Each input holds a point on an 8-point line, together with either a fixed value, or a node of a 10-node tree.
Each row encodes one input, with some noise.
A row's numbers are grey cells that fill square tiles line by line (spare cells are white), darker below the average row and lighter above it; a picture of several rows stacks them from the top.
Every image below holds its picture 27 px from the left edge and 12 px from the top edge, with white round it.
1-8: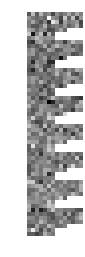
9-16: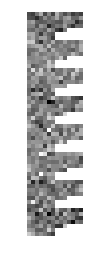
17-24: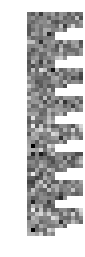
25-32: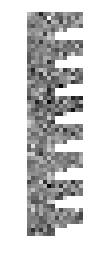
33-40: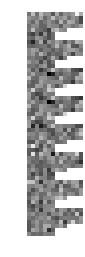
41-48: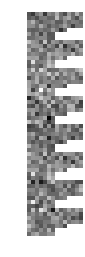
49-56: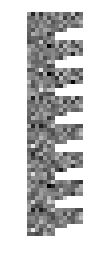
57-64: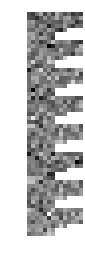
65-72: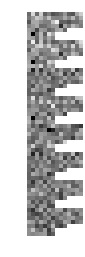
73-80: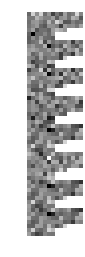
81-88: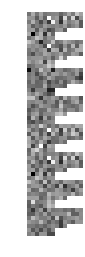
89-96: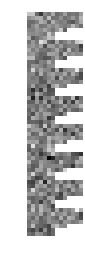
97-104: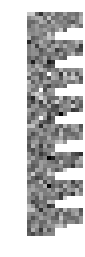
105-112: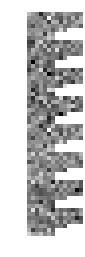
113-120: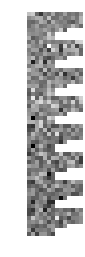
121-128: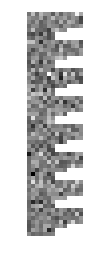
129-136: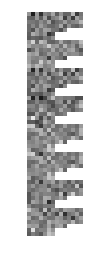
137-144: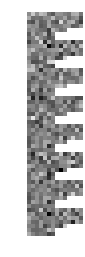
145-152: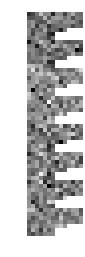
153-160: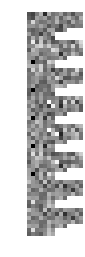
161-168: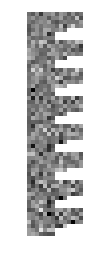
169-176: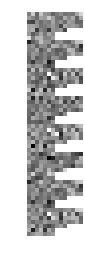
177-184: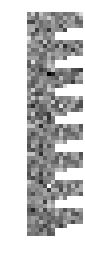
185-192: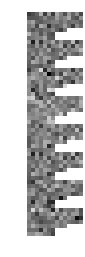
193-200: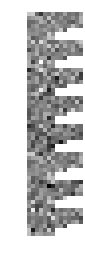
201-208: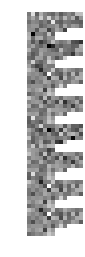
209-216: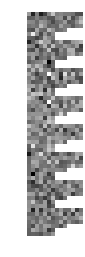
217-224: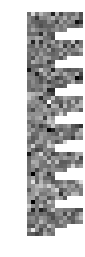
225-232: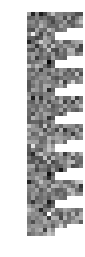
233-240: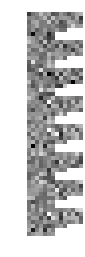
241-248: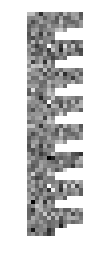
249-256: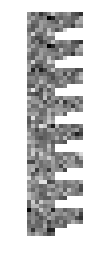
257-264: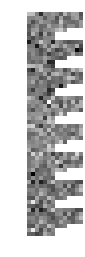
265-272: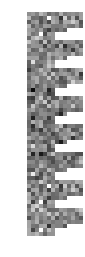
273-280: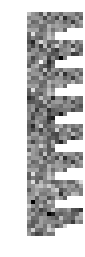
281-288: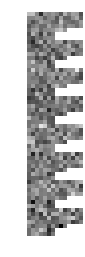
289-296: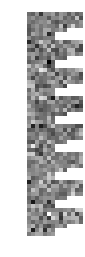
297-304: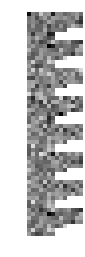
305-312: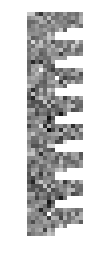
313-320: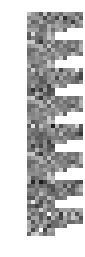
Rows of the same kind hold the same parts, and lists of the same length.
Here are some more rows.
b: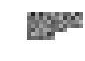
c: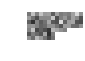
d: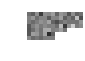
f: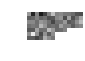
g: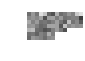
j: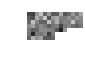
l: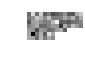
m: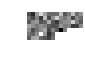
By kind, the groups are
b, d, f
c, g, j, l, m

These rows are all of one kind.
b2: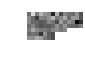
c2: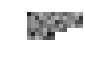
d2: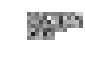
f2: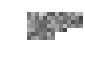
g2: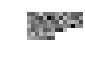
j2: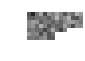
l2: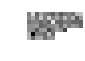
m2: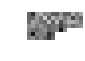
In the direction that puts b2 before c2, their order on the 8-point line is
d2, l2, f2, b2, c2, m2, j2, g2.
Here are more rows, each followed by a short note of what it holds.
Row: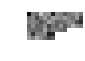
a point on an 8-point line and a node of a 10-node tree
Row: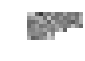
a point on an 8-point line
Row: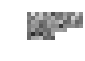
a point on an 8-point line and a node of a 10-node tree
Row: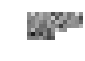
a point on an 8-point line and a node of a 10-node tree
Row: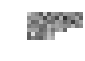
a point on an 8-point line
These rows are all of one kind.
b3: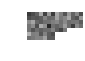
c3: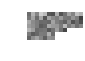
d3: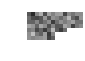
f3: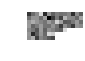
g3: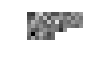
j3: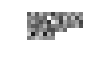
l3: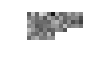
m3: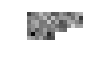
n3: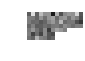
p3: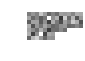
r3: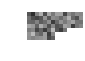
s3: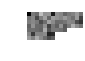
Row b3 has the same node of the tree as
j3, l3, n3 and s3.
